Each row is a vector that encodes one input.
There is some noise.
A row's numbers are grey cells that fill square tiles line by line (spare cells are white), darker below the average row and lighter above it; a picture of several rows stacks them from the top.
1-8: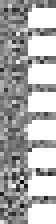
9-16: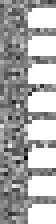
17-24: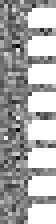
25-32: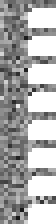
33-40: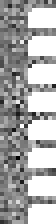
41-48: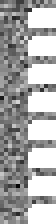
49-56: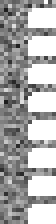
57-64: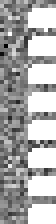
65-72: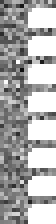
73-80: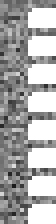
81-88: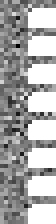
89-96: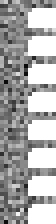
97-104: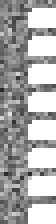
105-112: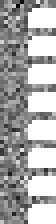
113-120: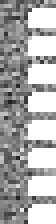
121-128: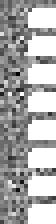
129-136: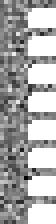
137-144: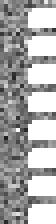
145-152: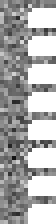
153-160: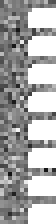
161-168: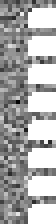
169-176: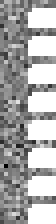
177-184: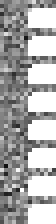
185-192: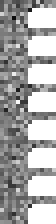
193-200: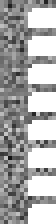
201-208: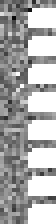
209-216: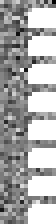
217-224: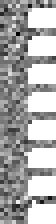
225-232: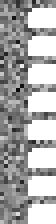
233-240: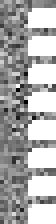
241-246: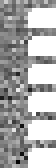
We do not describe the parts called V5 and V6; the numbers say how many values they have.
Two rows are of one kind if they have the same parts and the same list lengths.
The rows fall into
5 kinds.
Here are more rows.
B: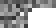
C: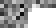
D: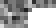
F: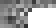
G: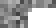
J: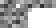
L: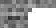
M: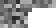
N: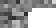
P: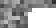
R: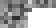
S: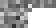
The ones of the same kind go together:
B, D, N, R
C
F, L, M
G, J, P
S

